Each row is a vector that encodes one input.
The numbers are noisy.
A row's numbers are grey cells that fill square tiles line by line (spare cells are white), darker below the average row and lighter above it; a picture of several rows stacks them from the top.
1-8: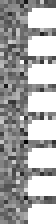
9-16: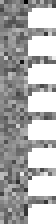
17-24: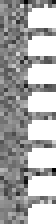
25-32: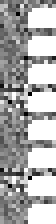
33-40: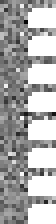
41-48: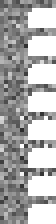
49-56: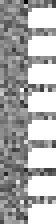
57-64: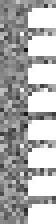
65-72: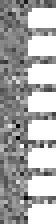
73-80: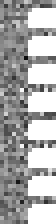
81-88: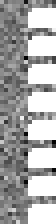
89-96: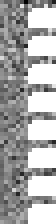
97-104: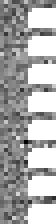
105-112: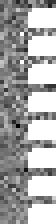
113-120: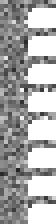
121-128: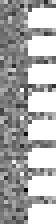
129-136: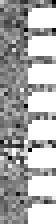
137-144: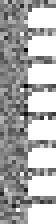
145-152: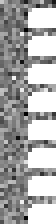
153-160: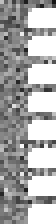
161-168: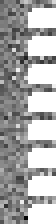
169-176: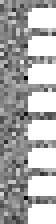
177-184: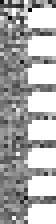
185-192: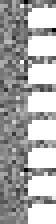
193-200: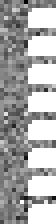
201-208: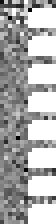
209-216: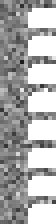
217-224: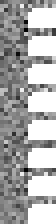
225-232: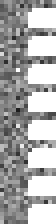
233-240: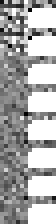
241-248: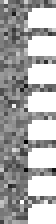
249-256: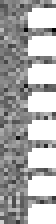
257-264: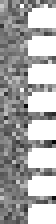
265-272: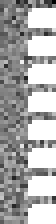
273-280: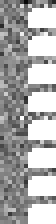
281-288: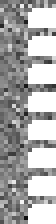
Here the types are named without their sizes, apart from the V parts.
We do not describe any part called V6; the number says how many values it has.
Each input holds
a list of items, each a point on a line and a value of V6.
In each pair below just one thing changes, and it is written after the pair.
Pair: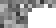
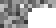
the value of V6 in item 1 of the list
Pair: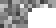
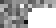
the place on the line in item 1 of the list
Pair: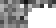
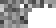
the place on the line in item 1 of the list
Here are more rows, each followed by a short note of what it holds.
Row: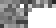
a list of one item
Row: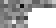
a list of two items
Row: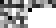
the empty list
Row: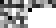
the empty list
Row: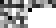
the empty list
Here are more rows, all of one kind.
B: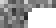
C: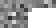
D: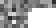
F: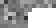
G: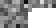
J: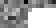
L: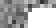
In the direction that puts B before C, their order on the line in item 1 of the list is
L, B, F, C, D, J, G.
